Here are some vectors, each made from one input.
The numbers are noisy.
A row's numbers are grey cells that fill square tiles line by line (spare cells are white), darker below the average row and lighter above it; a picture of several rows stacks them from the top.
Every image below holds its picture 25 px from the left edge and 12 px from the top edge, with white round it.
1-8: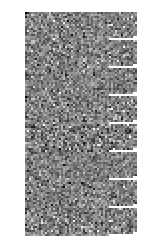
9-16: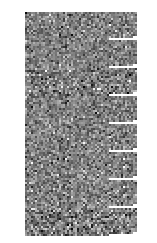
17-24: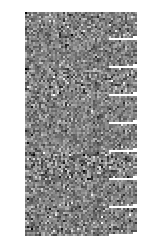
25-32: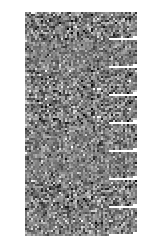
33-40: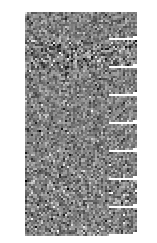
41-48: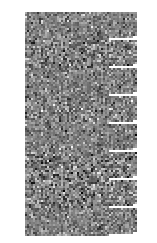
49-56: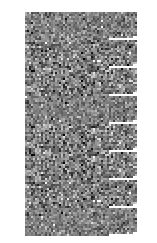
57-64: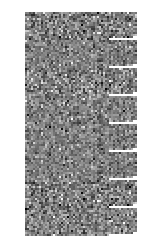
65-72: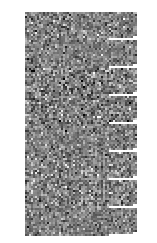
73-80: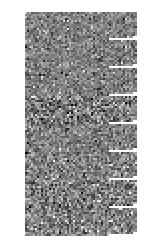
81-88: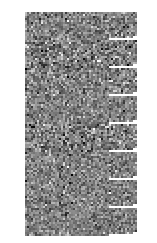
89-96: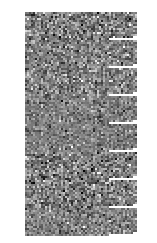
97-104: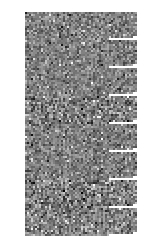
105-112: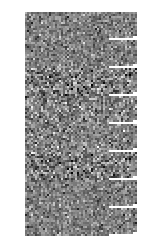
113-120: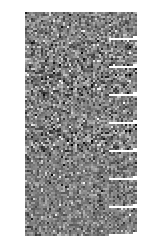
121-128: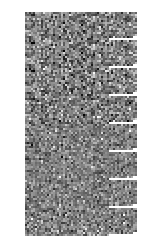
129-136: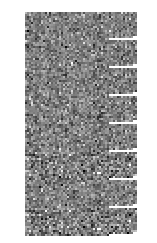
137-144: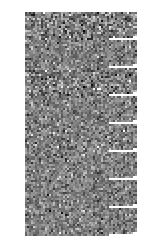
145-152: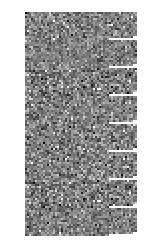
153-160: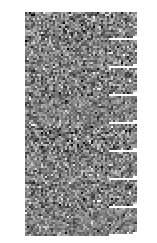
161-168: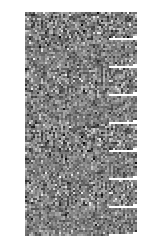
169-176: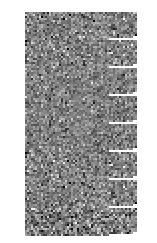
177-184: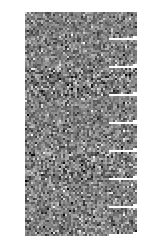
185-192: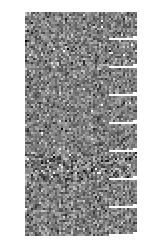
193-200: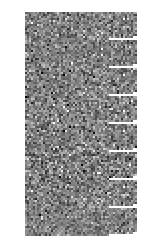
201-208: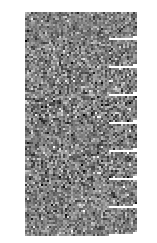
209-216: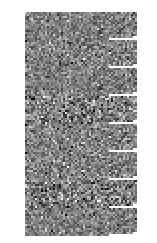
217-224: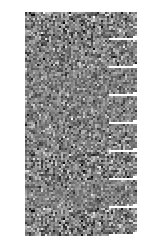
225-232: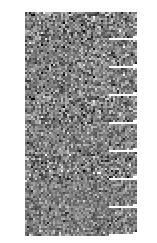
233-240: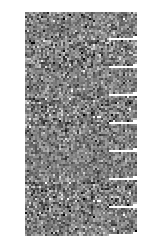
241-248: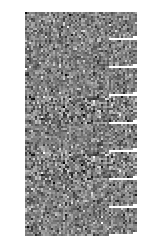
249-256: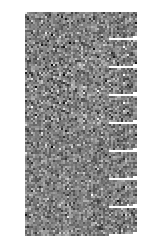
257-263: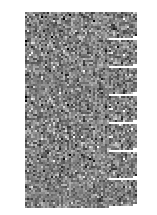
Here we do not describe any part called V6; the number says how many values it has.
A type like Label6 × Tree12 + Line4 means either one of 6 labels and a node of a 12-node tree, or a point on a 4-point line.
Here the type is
Circle8 × (Line5 + Tree9) × V6 + Line9.
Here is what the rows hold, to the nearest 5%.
About 75% of them hold a point on an 8-point circle and a value of V6, together with either a point on a 5-point line, or a node of a 9-node tree. The rest hold a point on a 9-point line.
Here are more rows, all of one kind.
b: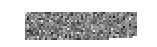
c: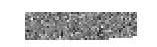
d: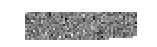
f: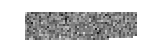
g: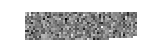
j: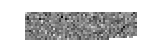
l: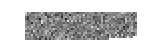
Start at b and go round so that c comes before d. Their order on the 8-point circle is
b, c, f, d, g, l, j.
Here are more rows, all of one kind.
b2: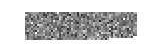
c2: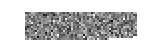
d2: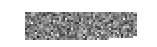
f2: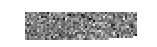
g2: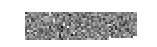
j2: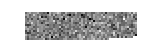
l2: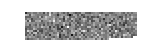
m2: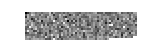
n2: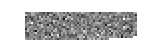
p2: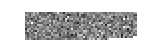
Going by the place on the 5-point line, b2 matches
c2, d2, n2 and p2.
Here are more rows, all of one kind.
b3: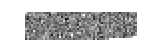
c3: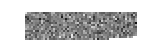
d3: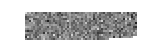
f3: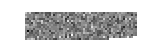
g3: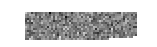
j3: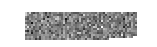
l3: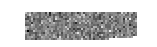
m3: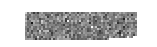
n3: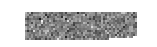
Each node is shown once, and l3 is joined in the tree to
d3, g3, j3 and n3.
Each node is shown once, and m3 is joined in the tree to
f3 and n3.
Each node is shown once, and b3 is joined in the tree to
c3.
